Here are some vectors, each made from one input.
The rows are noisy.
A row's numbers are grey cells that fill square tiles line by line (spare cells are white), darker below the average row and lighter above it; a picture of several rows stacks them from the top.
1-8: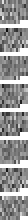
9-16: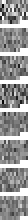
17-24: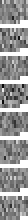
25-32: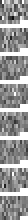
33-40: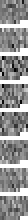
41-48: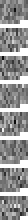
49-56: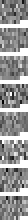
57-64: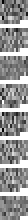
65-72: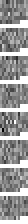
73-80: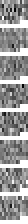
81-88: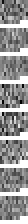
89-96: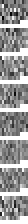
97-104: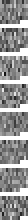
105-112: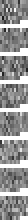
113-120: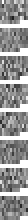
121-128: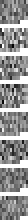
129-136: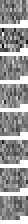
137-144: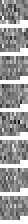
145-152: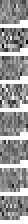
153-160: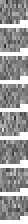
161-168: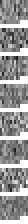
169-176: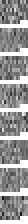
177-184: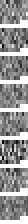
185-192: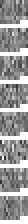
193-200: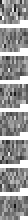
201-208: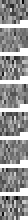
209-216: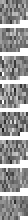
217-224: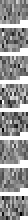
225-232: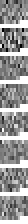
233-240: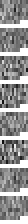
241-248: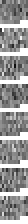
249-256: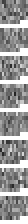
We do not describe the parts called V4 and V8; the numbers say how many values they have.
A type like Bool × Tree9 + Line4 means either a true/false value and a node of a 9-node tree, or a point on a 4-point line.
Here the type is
(Line11 + V4) × V8 + Tree13.
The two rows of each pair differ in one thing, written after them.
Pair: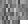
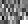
the place on the 11-point line
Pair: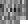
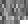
the value of V8
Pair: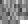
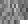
the value of V8
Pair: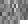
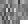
the value of V8
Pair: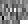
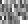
the value of V8
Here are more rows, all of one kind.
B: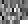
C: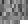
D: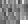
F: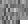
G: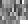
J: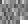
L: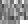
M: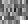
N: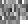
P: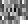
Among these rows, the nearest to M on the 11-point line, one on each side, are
J and P.
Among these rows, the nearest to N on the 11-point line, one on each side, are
D and G.
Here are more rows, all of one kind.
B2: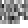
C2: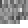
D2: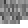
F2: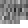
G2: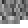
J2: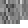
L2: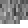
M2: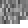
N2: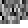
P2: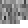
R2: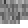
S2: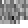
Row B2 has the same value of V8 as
C2, D2, R2 and S2.
